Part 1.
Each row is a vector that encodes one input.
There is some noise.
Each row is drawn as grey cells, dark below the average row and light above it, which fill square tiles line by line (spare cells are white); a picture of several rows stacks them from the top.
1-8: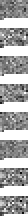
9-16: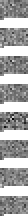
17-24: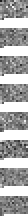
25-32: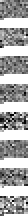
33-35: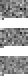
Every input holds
a point on a 6-point line.
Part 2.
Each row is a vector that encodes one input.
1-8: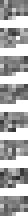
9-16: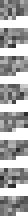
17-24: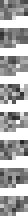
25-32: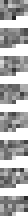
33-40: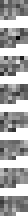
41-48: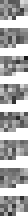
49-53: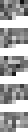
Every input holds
four true/false values.
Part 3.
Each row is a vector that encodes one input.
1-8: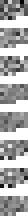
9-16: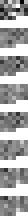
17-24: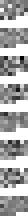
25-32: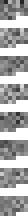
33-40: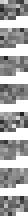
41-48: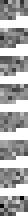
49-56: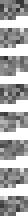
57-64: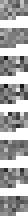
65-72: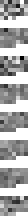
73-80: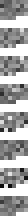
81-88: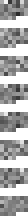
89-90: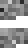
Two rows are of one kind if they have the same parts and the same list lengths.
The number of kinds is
2.
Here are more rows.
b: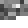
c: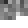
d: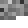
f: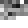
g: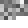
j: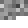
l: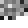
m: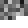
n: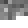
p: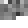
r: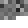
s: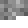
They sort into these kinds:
b, c, d, f, g, j, m, n, p, r, s
l

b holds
four true/false values.
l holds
a fixed value.
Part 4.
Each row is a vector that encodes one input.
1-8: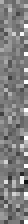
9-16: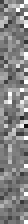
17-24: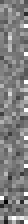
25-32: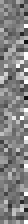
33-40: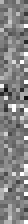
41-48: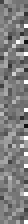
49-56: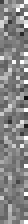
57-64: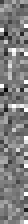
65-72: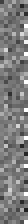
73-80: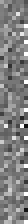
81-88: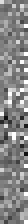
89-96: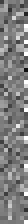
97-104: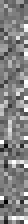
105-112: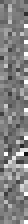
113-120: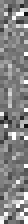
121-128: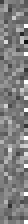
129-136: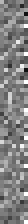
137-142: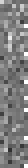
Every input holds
either a fixed value, or four true/false values.
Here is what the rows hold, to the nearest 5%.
About 5% of them hold a fixed value. The rest hold four true/false values.
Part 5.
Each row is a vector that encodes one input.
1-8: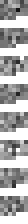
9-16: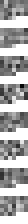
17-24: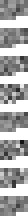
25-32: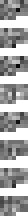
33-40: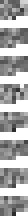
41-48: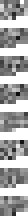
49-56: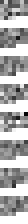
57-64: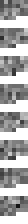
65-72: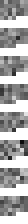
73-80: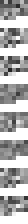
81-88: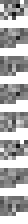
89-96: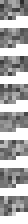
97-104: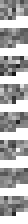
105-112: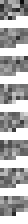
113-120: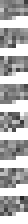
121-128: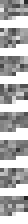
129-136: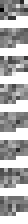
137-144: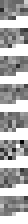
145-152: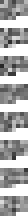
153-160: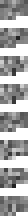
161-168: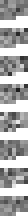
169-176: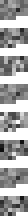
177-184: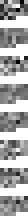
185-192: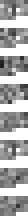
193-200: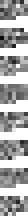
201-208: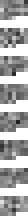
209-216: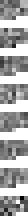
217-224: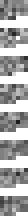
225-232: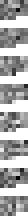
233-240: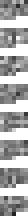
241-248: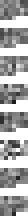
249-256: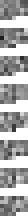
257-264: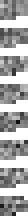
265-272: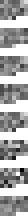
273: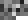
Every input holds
four true/false values.
